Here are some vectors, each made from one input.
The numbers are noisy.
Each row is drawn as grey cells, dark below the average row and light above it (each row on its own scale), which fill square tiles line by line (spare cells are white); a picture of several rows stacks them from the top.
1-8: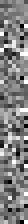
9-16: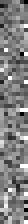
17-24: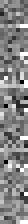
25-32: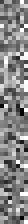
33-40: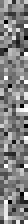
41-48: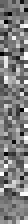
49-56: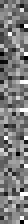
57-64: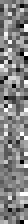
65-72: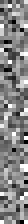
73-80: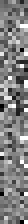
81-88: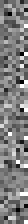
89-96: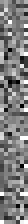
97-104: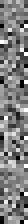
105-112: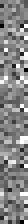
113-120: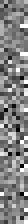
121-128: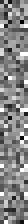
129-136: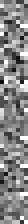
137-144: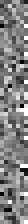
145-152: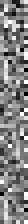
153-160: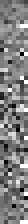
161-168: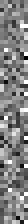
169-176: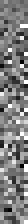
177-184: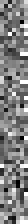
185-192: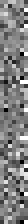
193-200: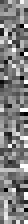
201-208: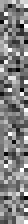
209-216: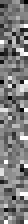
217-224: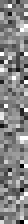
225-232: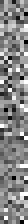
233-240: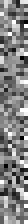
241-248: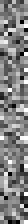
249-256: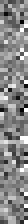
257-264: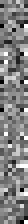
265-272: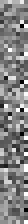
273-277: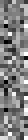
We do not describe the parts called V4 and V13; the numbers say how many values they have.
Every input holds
a value of V13, together with either a point on a 10-point circle and a true/false value, or a value of V4.
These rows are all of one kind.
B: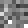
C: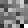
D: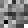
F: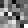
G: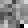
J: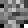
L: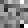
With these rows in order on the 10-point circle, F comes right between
B and G.
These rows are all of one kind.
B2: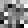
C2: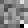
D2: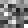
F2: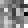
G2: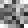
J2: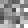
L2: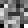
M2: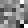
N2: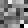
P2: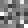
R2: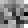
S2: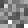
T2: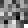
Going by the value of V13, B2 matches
D2 and R2.
